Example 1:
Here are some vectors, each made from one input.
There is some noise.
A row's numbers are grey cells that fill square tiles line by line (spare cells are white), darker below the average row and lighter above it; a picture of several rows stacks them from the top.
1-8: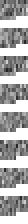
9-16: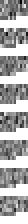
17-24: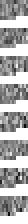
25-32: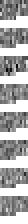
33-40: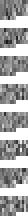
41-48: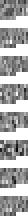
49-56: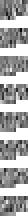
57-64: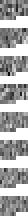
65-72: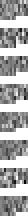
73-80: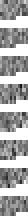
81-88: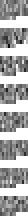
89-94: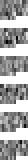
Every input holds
either a point on a 5-point line, or a point on a 6-point line, or a point on a 9-point line.
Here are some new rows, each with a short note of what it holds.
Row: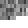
a point on a 6-point line
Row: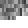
a point on a 6-point line
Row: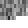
a point on a 6-point line
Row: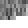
a point on a 6-point line
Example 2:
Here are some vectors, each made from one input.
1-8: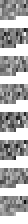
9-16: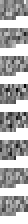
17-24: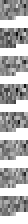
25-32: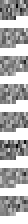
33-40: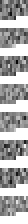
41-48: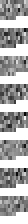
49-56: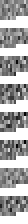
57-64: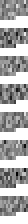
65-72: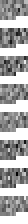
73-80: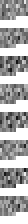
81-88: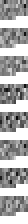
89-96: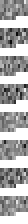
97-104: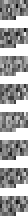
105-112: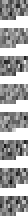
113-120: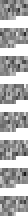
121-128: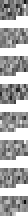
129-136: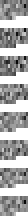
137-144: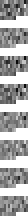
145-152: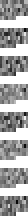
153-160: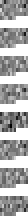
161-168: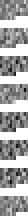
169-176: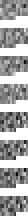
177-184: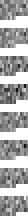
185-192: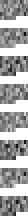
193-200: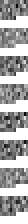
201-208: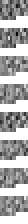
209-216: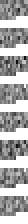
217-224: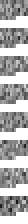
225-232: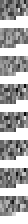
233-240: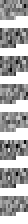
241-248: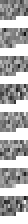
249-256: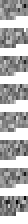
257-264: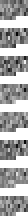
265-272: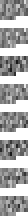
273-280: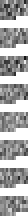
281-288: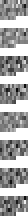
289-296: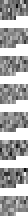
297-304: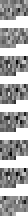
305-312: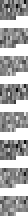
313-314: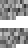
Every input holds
either a point on a 16-point circle and a point on a 6-point line, or a point on a 9-point line.
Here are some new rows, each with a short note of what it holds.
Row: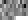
a point on a 16-point circle and a point on a 6-point line
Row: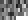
a point on a 9-point line
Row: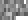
a point on a 16-point circle and a point on a 6-point line
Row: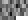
a point on a 9-point line
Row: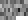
a point on a 16-point circle and a point on a 6-point line
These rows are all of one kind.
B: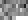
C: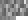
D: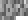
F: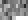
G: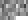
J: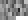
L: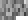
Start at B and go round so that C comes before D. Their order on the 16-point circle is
B, C, G, D, L, J, F.
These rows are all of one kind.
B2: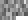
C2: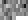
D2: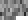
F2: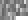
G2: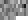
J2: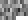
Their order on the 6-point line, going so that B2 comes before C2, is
D2, J2, B2, F2, G2, C2.
